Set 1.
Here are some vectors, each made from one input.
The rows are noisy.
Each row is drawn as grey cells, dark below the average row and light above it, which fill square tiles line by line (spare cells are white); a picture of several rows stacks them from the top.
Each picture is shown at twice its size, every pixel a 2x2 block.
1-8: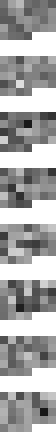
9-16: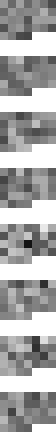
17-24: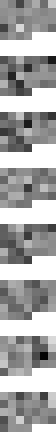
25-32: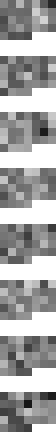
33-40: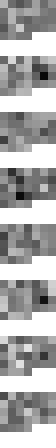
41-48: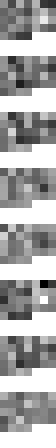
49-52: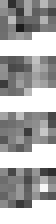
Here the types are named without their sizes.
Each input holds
a list of points on a line.
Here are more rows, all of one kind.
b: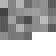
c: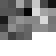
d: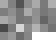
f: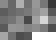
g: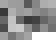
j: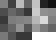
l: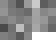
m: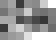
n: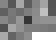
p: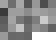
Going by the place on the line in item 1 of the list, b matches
c, g, j and p.
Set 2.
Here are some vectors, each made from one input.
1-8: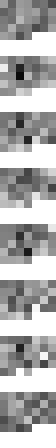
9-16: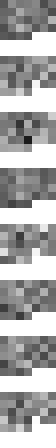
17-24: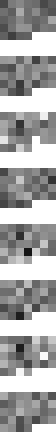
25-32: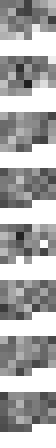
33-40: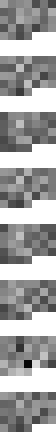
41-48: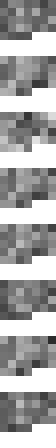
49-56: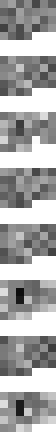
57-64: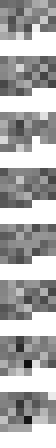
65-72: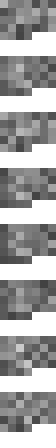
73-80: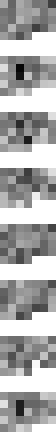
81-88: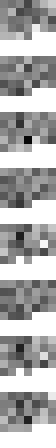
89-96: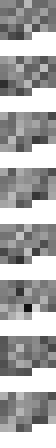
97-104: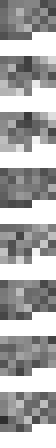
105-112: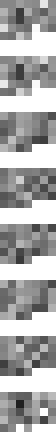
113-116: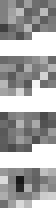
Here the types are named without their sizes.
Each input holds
either a label, or a point on a line.
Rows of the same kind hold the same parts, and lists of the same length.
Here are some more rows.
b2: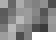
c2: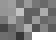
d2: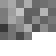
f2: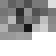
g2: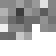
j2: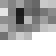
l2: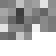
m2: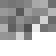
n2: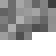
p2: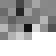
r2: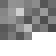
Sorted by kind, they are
b2, c2, d2, n2, r2
f2, g2, j2, l2, m2, p2

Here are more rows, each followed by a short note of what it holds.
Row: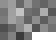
a point on a line
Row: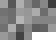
a point on a line
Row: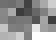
a label
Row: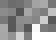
a label
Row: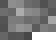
a point on a line
